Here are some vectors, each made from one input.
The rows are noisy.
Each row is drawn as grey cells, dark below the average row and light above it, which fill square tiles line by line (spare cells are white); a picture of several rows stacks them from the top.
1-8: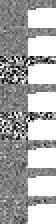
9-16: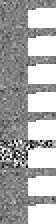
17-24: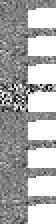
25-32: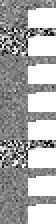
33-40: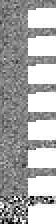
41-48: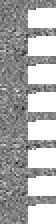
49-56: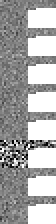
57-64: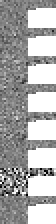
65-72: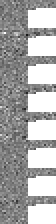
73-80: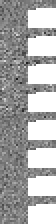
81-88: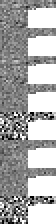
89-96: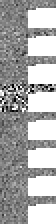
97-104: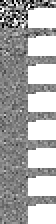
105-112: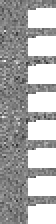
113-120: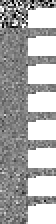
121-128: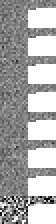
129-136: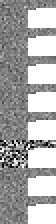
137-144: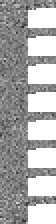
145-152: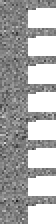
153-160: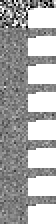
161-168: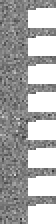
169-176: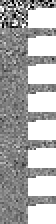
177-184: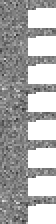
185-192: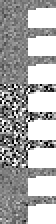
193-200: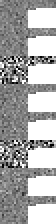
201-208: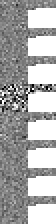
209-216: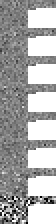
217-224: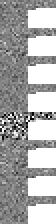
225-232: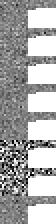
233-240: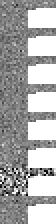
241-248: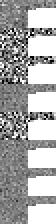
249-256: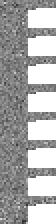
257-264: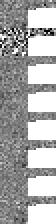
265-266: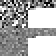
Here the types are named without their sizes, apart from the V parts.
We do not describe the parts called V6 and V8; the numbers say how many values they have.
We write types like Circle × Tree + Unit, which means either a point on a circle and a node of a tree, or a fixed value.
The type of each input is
(Bool × Bool × Bool × Bool + V6) × Line + V8.
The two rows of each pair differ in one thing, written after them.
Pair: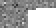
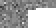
one of the four true/false values
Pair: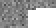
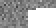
one of the four true/false values
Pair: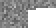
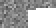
one of the four true/false values
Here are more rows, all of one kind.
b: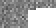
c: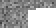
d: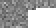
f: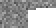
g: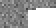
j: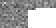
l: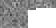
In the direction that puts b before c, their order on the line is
j, d, g, l, b, f, c.
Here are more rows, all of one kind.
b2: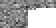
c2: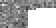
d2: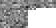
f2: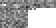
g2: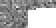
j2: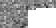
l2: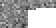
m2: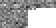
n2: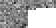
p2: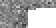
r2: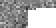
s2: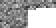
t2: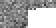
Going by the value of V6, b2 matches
d2, n2, r2 and t2.
